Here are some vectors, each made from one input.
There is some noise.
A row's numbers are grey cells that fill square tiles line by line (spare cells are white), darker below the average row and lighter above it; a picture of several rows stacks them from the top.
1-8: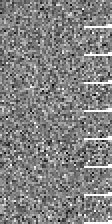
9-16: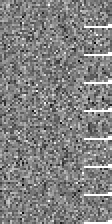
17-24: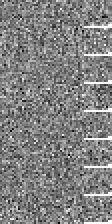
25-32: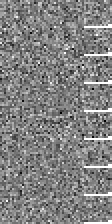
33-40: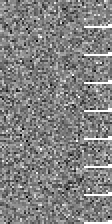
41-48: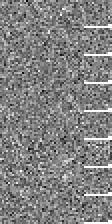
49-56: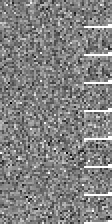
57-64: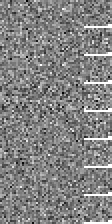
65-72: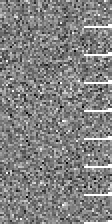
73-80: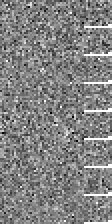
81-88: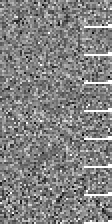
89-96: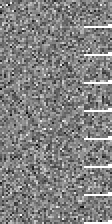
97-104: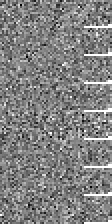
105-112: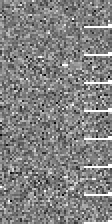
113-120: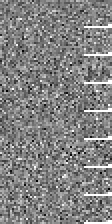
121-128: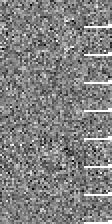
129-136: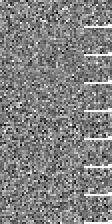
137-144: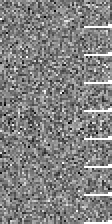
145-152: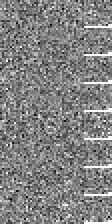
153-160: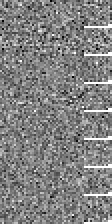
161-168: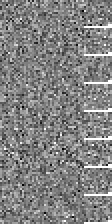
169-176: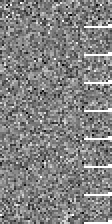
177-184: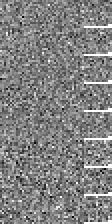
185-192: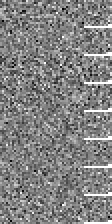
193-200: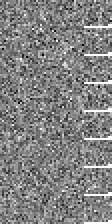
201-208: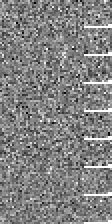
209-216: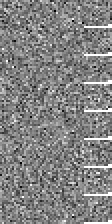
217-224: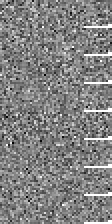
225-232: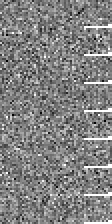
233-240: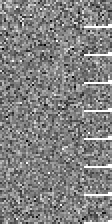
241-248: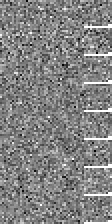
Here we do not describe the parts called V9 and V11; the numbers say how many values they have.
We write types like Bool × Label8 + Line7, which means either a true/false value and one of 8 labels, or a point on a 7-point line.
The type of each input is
Label7 × (Label8 × V11 + V9).
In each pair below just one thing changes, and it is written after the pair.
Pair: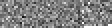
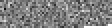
the value of V11
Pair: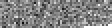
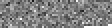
one of the two labels
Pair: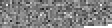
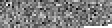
the value of V11
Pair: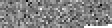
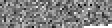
one of the two labels
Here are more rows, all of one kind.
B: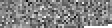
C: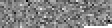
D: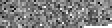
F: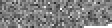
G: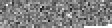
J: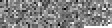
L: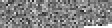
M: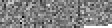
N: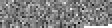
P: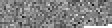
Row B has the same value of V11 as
C, D and P.
